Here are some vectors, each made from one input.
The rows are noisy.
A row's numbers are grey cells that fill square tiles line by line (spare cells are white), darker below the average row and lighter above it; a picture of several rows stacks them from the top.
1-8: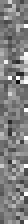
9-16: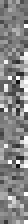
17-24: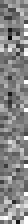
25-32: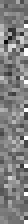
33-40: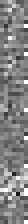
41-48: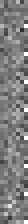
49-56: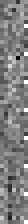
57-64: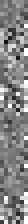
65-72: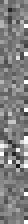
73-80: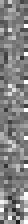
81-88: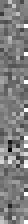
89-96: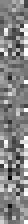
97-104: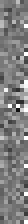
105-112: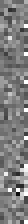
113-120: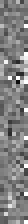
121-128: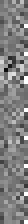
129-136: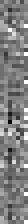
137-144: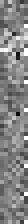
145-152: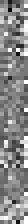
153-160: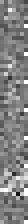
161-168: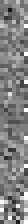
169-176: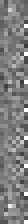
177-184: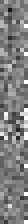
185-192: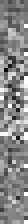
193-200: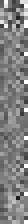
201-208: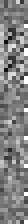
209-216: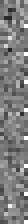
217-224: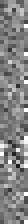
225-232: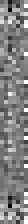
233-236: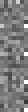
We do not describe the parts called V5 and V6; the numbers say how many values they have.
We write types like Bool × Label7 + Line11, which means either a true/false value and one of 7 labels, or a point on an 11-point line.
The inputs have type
Line7 × List2(Line4) × V5 + V6.
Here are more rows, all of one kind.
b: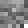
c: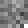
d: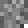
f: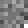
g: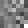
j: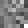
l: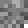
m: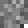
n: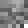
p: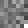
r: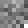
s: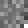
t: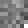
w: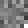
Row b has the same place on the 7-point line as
c, f, n and t.
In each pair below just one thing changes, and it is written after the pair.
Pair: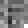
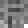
the place on the 7-point line
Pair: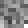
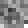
the value of V5
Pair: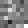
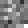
the value of V5
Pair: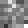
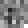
the place on the 4-point line in item 1 of the list
